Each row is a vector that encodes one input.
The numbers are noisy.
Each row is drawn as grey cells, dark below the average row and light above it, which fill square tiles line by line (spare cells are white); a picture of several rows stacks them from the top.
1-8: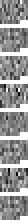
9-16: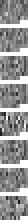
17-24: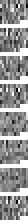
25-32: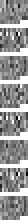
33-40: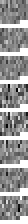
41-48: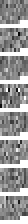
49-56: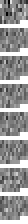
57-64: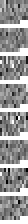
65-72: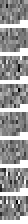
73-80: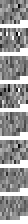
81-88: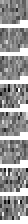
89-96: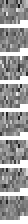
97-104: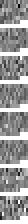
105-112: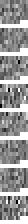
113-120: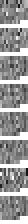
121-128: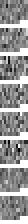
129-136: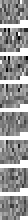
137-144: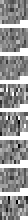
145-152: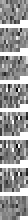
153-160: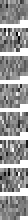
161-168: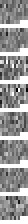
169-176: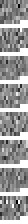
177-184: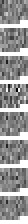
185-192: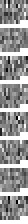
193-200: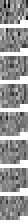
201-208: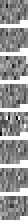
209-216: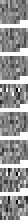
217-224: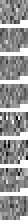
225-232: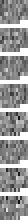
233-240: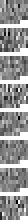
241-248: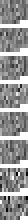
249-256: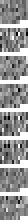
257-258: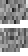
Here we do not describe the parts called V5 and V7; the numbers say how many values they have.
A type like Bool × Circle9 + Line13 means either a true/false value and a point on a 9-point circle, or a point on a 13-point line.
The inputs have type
Bool × (Tree10 + V5) + Label6 × V7.
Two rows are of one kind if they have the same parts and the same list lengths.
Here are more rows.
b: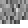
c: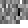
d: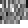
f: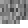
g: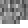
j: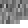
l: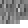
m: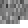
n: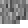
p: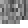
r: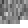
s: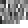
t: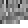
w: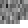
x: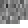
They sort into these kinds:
b, t
c, d, s
f, g, j, l, m, n, p, r, w, x

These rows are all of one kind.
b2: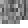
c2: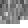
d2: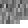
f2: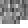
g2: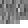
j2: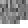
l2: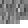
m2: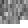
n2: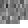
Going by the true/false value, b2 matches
f2 and j2.
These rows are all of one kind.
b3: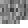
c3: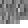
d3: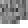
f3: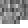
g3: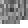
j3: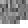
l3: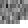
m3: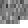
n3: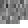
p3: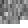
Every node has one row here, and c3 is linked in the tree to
b3 and g3.
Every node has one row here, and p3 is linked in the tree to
f3.
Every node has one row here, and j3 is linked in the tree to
d3.
